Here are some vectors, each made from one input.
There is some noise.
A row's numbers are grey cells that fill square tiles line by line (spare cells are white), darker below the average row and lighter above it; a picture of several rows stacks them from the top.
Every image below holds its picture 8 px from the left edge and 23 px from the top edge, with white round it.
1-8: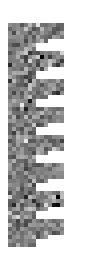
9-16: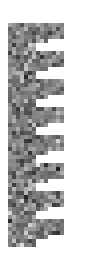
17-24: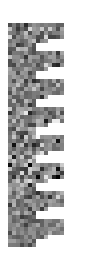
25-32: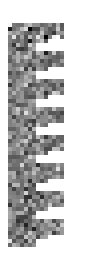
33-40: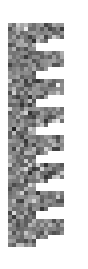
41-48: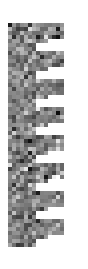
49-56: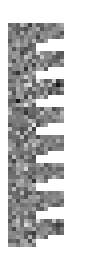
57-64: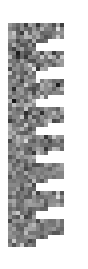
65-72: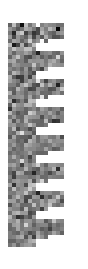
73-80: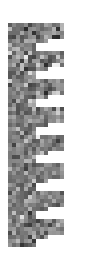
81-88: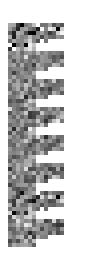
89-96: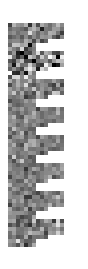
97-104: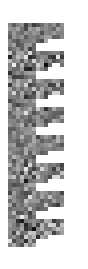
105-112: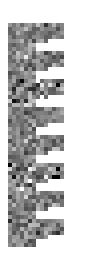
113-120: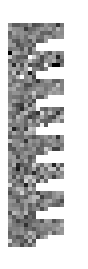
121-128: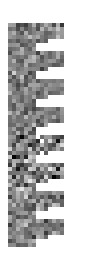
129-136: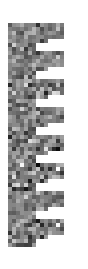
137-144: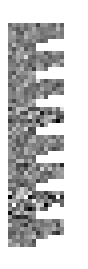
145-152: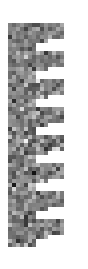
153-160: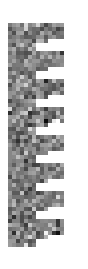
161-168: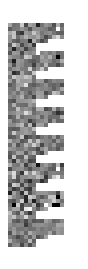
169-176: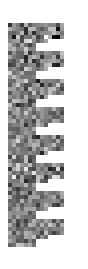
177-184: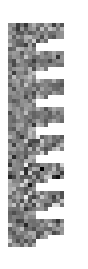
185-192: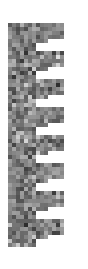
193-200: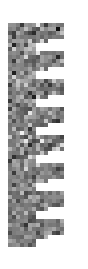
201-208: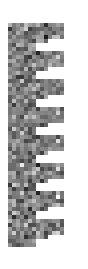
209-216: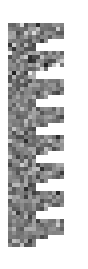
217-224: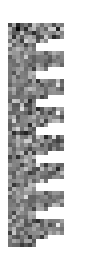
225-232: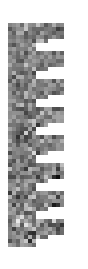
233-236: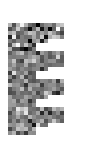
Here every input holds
either a point on a 4-point line and a point on a 9-point line, or a point on each of four 6-point lines.
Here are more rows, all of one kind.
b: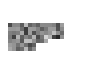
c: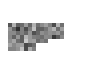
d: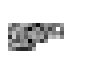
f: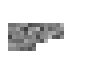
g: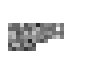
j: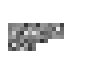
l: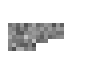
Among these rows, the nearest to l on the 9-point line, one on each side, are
c and g.
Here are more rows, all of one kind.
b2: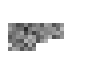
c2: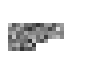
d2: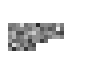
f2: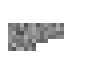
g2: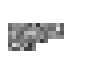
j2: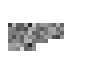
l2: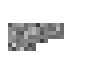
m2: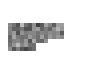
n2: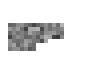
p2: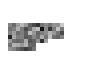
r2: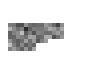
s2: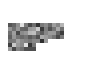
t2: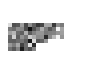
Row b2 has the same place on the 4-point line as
c2, g2, j2 and t2.
